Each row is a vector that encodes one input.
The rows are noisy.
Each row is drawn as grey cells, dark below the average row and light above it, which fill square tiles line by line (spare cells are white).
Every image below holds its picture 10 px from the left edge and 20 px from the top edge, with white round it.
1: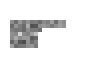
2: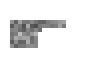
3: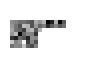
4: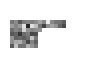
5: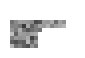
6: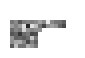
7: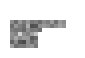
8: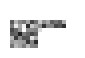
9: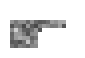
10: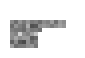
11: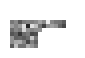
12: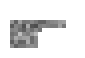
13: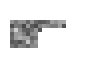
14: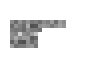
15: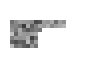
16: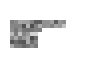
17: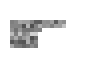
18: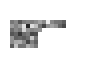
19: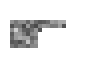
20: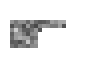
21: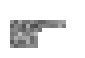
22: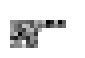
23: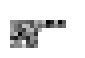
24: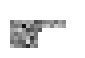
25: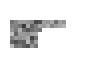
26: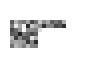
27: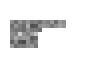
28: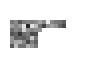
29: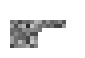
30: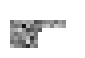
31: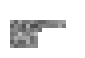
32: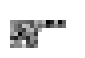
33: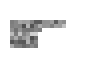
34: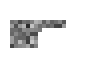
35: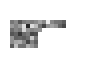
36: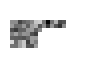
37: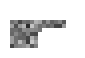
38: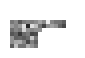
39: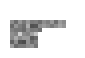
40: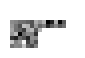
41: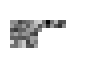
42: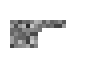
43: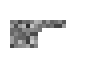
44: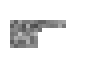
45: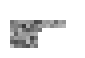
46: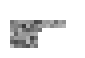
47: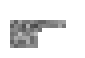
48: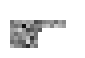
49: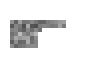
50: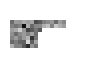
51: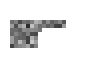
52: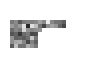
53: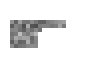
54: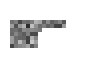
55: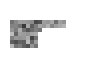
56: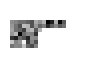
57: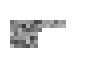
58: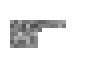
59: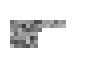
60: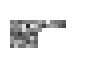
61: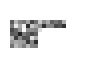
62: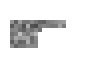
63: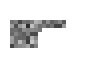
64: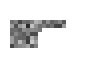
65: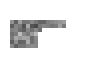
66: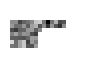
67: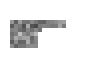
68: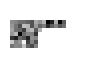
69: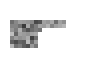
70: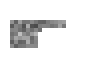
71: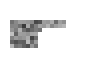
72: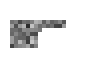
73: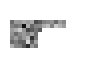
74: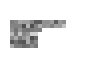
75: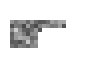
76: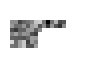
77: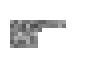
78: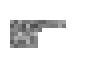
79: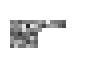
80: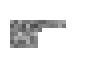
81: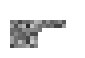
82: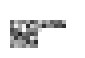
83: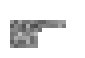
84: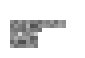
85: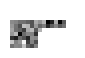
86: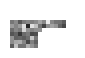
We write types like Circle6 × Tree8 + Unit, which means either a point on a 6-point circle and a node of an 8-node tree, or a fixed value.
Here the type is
Line5 + Line6.
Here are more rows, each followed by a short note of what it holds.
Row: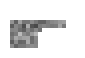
a point on a 6-point line
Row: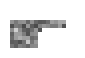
a point on a 6-point line
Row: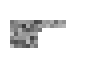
a point on a 6-point line
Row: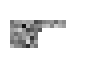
a point on a 6-point line
